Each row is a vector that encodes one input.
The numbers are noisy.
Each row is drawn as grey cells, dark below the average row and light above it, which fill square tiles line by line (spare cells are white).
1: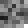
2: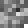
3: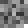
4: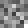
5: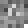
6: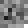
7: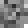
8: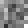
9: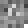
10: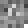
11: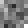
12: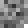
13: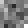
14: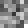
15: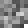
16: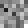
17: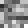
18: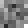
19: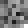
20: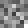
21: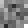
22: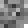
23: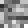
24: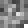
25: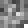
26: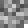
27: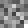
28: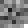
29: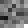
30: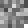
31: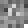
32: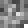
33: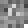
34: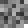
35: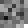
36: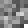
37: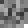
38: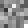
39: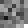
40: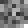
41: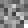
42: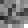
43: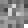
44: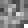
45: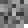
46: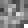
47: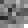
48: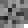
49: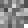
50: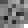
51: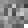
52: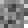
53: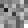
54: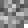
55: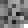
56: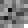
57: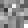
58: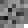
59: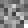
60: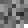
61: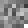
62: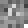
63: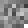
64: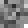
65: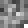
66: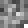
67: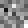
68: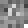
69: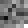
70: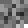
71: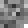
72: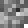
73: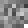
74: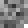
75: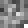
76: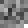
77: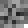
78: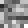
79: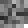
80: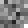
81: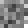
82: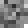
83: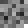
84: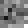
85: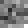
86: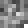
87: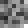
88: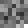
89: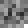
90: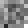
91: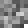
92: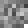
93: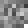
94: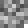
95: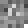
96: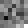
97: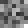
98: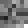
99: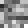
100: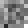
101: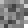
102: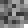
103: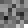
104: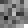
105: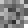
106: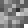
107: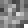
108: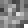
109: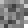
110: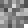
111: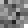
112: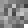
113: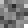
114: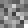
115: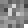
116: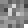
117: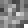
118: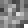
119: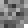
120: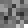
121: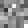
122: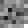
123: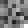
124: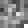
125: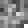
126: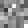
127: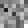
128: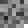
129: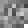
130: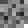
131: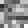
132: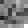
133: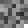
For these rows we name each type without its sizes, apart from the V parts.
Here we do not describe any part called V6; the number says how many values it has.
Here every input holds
either a true/false value and a value of V6, or a list of items, each a point on each of two lines.
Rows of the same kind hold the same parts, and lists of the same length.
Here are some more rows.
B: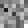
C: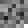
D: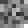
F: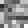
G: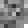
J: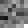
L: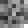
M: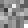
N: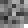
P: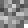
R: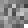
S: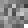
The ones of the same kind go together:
B, M, P, R, S
C, D, J, L, N
F
G

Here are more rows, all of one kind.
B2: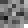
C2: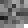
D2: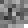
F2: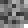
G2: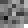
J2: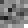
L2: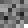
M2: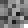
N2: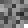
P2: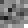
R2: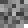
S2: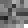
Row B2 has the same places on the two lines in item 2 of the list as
J2, L2 and P2.
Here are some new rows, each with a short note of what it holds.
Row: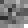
a list of two items
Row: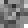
a list of one item
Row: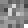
a true/false value and a value of V6
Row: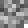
a true/false value and a value of V6
